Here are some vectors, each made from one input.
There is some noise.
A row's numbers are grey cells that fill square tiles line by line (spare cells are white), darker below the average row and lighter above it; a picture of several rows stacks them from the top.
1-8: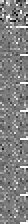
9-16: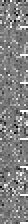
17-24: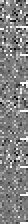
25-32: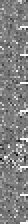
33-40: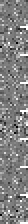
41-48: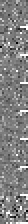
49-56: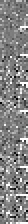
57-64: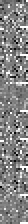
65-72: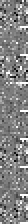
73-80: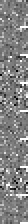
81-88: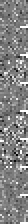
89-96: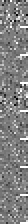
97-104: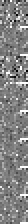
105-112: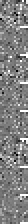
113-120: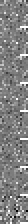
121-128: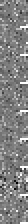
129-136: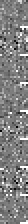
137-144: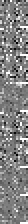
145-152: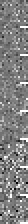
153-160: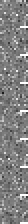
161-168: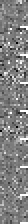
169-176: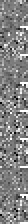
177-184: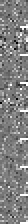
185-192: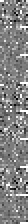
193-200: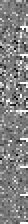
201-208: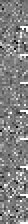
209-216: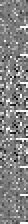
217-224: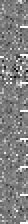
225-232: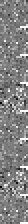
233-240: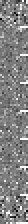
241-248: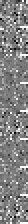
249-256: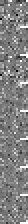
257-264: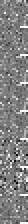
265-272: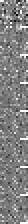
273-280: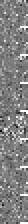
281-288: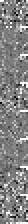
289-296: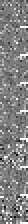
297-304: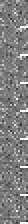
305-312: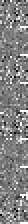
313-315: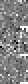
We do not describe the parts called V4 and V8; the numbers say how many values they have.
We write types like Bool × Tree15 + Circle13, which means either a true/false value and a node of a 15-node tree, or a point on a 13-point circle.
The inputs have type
Bool × V4 × V8 + Line7.
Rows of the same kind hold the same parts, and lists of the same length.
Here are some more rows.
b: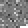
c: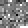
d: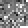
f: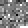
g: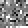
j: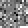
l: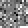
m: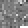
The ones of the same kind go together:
b, m
c, d, f, g, j, l

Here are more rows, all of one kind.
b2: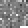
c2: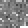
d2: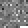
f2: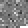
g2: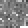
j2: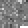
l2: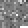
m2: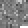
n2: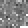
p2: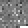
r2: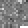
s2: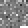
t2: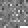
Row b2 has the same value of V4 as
c2, g2, n2 and s2.
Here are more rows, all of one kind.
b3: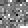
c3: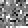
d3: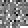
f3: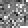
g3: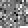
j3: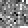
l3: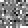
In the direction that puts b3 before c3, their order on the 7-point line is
g3, j3, f3, b3, d3, l3, c3.
